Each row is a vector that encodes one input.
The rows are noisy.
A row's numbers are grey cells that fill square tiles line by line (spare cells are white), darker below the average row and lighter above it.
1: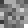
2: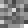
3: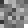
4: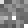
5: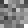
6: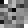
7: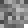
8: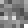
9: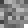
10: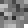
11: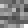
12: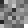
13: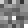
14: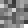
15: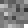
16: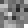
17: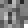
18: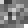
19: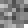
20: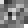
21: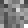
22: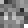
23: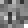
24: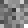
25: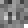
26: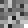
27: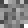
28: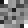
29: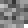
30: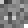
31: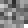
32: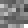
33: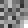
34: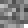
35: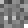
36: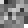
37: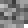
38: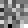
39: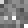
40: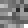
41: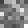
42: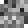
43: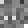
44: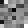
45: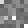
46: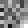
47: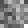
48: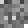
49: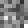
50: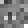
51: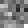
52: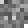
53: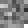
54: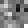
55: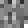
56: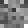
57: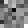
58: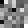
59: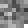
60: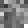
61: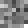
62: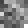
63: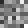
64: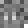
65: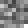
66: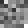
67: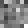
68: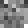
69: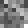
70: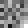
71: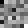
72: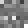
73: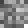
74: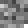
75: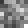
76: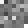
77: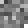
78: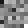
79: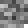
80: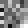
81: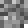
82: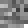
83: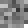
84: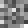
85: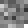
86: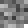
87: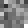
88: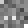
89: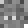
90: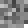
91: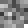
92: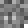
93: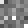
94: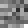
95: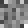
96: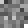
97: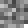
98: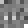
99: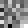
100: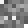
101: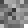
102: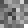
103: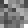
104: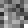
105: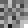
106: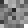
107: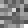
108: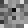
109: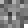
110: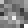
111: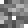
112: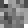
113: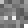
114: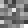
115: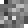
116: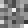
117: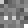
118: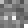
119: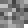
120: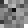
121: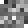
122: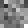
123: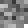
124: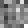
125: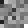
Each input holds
either a point on a 9-point line, or a list of up to two points on a 7-point line.
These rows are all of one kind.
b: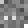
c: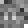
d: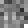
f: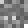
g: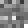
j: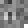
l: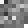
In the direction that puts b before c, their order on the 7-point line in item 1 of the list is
g, f, l, b, d, c, j.
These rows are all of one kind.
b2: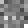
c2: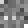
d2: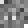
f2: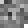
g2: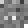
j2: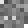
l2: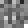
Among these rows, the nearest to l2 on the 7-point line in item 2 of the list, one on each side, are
f2 and j2.
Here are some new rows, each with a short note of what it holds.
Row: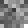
a point on a 9-point line
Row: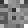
a point on a 9-point line
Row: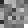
a point on a 9-point line
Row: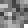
a list of one item
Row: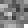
a list of one item
